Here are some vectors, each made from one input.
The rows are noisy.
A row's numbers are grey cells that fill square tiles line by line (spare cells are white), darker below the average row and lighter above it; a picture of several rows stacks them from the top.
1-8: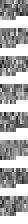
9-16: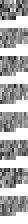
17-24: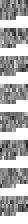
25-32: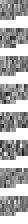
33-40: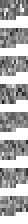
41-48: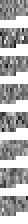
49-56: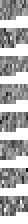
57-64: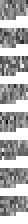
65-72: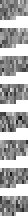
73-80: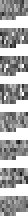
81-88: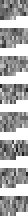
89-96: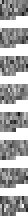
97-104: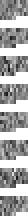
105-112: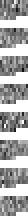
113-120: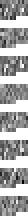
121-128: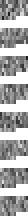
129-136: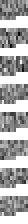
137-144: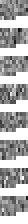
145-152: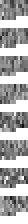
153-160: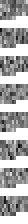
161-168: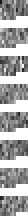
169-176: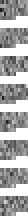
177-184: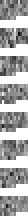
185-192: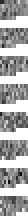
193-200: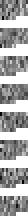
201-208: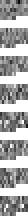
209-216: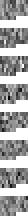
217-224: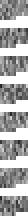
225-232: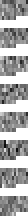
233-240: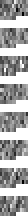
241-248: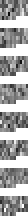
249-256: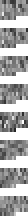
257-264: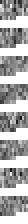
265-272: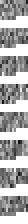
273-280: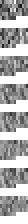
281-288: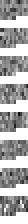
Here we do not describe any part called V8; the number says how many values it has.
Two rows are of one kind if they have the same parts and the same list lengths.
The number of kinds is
6.
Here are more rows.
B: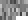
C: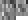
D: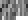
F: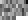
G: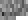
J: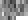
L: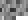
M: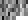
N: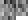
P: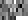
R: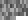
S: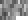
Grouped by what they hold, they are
B, S
C, F, J, N
D, L
G, R
M
P

